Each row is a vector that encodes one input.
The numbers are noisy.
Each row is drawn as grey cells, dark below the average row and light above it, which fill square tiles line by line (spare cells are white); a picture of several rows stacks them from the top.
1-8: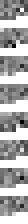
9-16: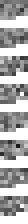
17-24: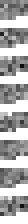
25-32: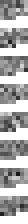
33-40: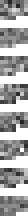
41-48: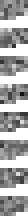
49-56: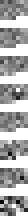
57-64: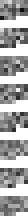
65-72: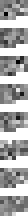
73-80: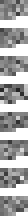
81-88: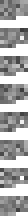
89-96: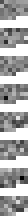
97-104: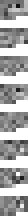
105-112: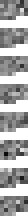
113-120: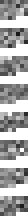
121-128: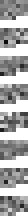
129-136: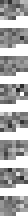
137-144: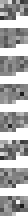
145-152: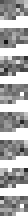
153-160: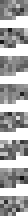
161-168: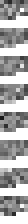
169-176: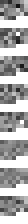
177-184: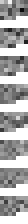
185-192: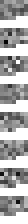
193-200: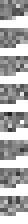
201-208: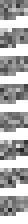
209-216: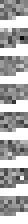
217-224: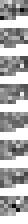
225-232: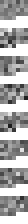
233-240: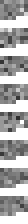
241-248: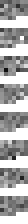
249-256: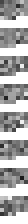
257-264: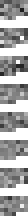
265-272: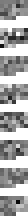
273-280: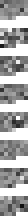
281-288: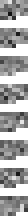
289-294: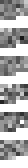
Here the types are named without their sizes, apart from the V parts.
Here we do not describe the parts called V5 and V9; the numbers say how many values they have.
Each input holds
a point on a line and a value of V5, together with either a fixed value, or four true/false values and a value of V9.
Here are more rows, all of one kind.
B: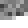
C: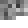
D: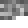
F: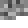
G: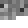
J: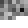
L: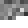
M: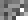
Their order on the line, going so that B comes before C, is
B, C, D, J, G, F, L, M.
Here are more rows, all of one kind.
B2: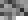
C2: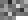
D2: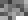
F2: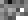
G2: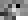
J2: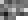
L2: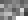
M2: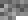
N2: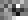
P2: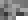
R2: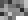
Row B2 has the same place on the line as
G2, M2 and R2.
